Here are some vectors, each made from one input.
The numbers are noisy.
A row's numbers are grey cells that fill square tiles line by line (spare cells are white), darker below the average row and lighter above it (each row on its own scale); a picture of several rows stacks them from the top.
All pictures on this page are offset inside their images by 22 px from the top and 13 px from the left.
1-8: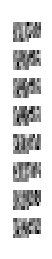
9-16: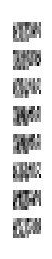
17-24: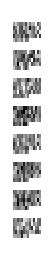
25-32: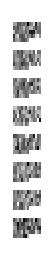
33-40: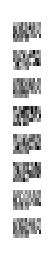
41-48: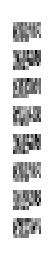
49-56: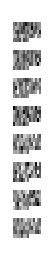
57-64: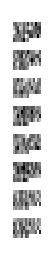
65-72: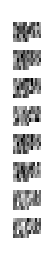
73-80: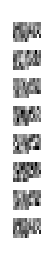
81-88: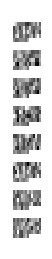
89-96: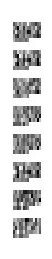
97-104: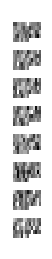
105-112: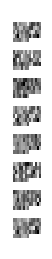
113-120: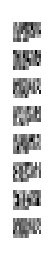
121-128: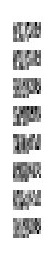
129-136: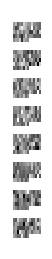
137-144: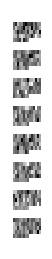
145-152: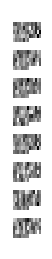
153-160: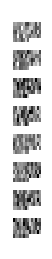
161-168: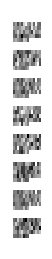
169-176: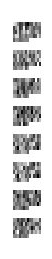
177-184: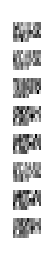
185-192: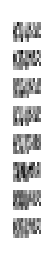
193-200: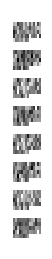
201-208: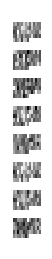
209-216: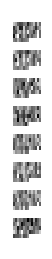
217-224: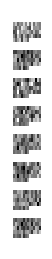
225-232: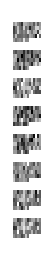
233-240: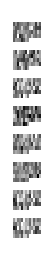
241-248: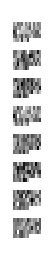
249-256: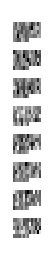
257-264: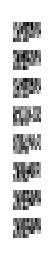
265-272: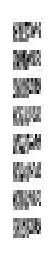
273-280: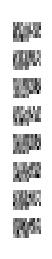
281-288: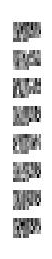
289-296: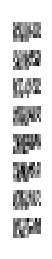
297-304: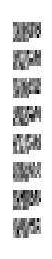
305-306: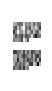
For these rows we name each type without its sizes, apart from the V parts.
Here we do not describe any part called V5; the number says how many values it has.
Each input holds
three true/false values, together with either a point on a line, or a list of values of V5.
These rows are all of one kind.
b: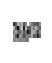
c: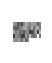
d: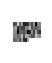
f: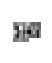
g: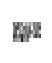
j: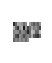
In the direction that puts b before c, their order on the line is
g, j, b, d, f, c.
